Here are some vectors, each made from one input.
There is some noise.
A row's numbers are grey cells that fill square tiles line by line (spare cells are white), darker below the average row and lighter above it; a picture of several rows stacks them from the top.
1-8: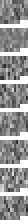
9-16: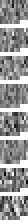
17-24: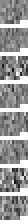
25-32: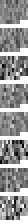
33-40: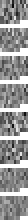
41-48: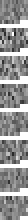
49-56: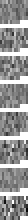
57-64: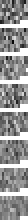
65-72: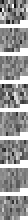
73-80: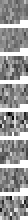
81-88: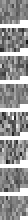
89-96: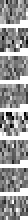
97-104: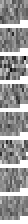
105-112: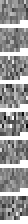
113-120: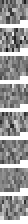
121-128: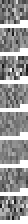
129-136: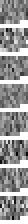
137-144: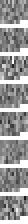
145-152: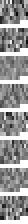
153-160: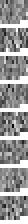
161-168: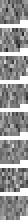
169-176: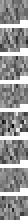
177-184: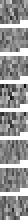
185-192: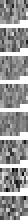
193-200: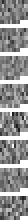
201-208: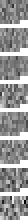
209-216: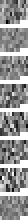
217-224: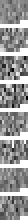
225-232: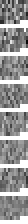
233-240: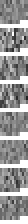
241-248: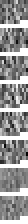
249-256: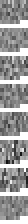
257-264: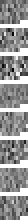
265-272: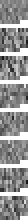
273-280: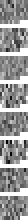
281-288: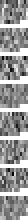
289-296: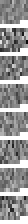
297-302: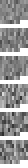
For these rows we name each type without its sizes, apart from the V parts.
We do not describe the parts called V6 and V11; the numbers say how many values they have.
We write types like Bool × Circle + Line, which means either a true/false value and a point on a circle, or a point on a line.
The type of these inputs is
(Bool × Bool × Bool + Unit) × Label × V6 + V11.
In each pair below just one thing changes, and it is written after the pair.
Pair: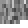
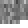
the value of V6
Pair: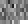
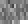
one of the three true/false values
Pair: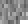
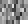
the value of V6
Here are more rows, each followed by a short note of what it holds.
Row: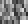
a label, three true/false values and a value of V6
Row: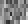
a label, three true/false values and a value of V6
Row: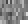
a label and a value of V6
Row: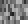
a value of V11
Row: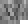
a label and a value of V6
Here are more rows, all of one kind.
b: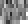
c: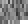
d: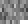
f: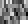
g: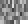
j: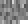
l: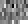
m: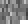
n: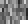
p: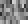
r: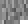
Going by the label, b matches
f, m, n and p.
